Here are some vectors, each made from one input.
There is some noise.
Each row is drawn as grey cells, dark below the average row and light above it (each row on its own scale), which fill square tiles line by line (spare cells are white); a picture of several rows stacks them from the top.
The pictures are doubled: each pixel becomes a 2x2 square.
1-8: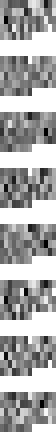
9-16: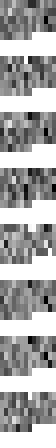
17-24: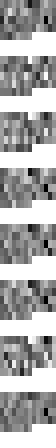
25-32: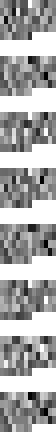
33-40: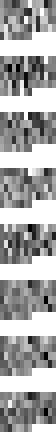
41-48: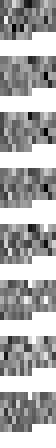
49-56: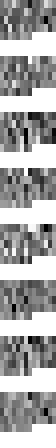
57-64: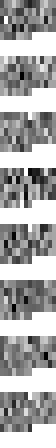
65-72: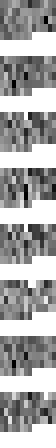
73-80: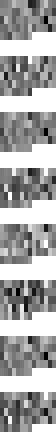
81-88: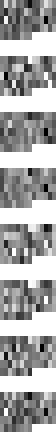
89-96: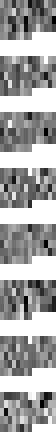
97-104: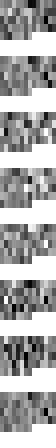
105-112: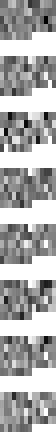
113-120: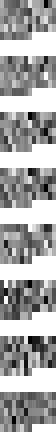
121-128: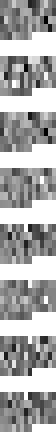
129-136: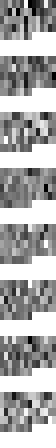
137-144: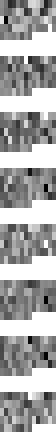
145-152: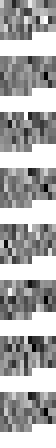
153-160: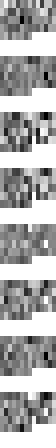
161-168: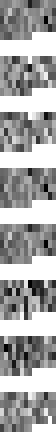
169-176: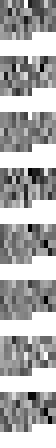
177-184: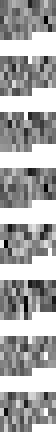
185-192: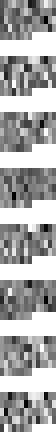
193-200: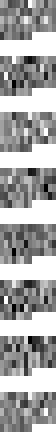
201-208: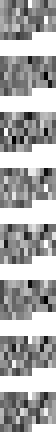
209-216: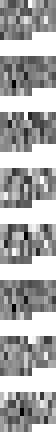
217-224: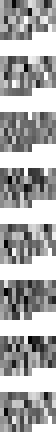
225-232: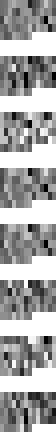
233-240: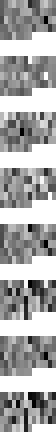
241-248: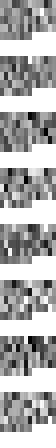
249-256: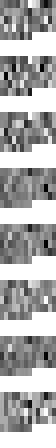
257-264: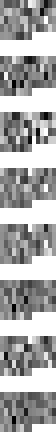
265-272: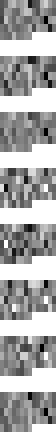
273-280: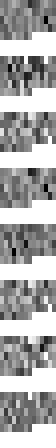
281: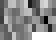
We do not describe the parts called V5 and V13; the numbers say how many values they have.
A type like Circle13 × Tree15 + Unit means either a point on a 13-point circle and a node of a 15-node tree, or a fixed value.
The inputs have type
List2(Line11) + V5 × V13.
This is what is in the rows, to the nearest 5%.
About 45% of them hold a value of V5 and a value of V13. The rest are lists of up to two points on an 11-point line: a few of all rows are empty, 20% hold one and 35% two.
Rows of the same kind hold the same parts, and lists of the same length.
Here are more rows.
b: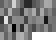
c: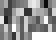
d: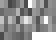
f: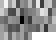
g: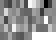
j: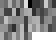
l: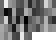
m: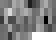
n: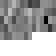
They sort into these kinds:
b, m, n
c, d, g
f
j, l

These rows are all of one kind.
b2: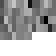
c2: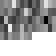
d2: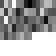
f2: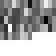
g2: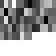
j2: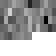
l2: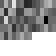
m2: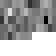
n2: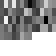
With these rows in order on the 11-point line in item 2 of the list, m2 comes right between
j2 and n2.
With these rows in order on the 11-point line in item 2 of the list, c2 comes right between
f2 and l2.
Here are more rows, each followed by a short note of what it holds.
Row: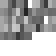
a value of V5 and a value of V13
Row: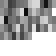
a value of V5 and a value of V13
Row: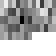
the empty list
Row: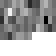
a list of two items
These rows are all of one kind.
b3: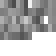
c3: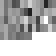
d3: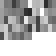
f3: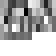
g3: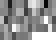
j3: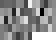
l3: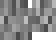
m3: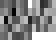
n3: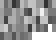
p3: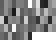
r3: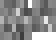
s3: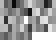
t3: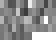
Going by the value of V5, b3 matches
r3 and t3.
